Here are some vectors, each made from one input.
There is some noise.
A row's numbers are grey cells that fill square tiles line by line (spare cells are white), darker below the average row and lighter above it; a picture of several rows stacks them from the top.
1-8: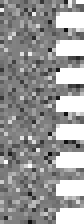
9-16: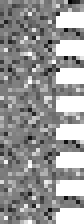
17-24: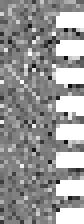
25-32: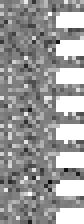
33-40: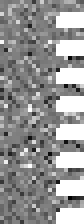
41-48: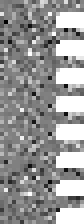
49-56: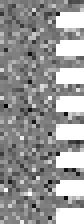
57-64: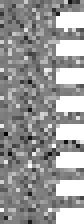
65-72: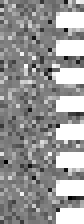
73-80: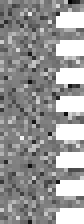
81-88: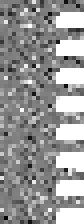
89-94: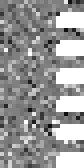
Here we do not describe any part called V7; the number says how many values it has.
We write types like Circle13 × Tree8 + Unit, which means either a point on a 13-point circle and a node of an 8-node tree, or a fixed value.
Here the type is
Bool × (Line5 + V7).
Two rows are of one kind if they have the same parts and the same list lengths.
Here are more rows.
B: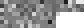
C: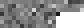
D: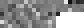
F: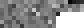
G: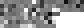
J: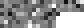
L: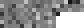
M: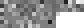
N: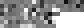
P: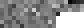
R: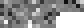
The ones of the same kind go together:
B, G, J, M, N, R
C, D, F, L, P

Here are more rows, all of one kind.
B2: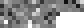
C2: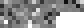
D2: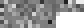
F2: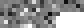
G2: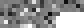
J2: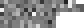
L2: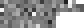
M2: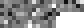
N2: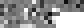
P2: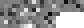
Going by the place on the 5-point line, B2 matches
C2 and D2.
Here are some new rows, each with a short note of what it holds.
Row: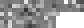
a true/false value and a value of V7
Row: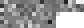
a point on a 5-point line and a true/false value
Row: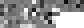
a point on a 5-point line and a true/false value
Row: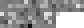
a true/false value and a value of V7
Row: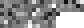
a point on a 5-point line and a true/false value
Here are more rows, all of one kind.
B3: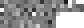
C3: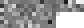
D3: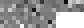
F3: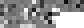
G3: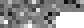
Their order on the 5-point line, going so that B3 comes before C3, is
B3, C3, G3, D3, F3.
